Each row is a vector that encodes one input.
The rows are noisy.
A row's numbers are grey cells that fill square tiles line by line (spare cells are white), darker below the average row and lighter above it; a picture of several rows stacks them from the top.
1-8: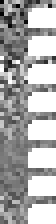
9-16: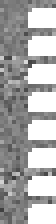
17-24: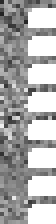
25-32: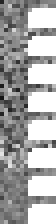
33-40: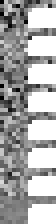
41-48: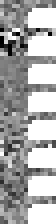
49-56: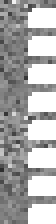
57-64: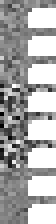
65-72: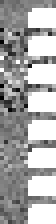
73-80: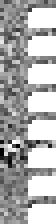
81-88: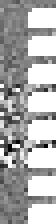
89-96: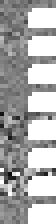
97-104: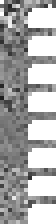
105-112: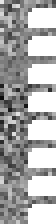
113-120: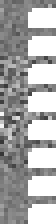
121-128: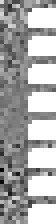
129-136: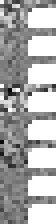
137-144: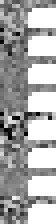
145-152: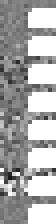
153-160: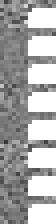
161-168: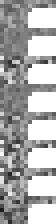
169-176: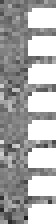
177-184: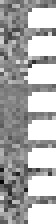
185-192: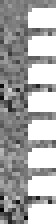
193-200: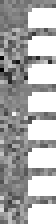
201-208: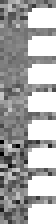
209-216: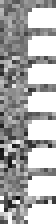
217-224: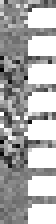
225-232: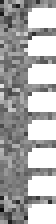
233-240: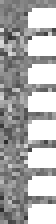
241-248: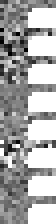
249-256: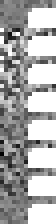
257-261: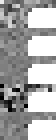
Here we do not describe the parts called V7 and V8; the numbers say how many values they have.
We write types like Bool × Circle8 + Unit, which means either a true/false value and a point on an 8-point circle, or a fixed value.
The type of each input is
(Circle10 + Line9) × Label6 × V8 + V7 × V7.
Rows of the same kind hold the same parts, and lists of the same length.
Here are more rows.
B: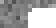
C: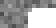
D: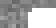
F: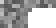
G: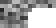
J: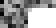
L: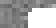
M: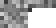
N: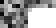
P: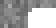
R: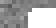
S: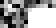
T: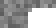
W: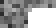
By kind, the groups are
B, D, L, R, T, W
C, F, J, N, P, S
G, M

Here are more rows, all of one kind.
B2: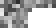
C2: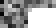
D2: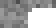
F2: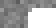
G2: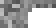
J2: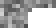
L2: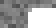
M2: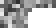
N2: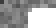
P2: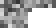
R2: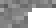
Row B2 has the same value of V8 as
F2, G2, M2 and N2.
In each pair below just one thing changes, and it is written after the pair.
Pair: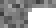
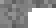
the label
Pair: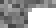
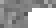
the label
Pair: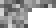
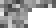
the place on the 9-point line
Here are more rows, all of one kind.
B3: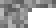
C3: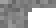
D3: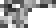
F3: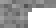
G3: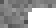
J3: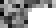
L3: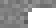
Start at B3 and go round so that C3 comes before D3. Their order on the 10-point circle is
B3, F3, J3, C3, G3, D3, L3.
